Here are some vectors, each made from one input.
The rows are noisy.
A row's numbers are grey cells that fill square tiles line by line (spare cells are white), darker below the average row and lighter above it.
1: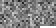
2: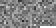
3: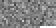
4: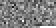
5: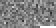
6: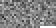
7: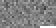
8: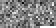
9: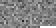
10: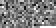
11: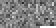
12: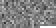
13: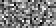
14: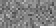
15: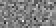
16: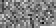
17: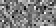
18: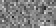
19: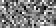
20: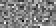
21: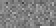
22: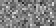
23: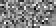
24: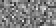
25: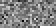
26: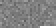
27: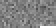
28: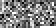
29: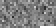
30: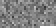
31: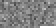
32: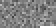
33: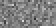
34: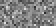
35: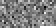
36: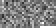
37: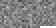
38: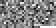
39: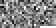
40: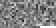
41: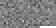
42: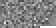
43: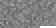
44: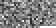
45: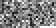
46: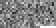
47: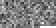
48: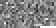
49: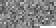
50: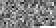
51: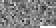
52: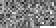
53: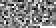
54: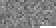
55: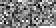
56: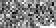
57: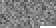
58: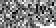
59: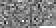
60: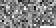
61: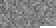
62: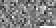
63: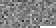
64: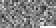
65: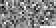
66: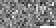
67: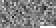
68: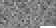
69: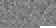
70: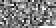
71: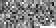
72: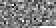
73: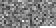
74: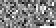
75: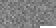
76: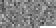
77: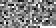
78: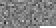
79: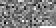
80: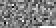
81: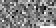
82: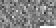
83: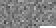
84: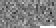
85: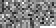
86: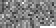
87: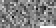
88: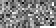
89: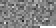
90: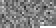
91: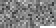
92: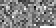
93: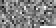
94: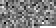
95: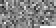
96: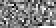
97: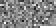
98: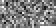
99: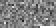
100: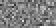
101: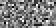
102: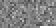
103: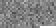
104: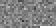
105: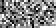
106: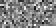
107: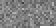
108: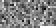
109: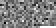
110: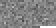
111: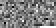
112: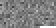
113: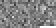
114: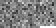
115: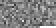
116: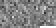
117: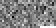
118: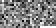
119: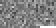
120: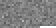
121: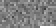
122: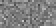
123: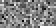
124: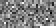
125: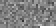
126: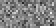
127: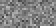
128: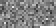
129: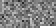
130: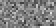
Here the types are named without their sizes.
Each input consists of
a label, a point on a line and three true/false values, together with either a label, or a point on a line.
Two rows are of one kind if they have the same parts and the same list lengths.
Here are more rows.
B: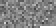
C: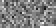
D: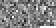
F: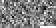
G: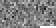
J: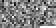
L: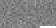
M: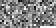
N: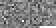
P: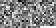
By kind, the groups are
B, C, D, F, G, L, M, N
J, P

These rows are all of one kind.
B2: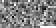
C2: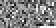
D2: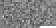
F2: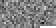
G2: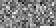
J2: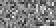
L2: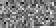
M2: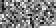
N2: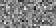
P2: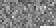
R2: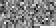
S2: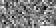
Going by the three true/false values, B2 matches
L2 and N2.
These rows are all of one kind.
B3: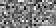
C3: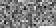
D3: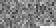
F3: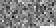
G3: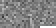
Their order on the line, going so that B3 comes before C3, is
B3, C3, F3, G3, D3.
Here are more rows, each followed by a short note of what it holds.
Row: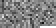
a label, a point on each of two lines and three true/false values
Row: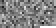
a label, a point on each of two lines and three true/false values
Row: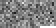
a label, a point on each of two lines and three true/false values
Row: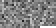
a label, a point on each of two lines and three true/false values
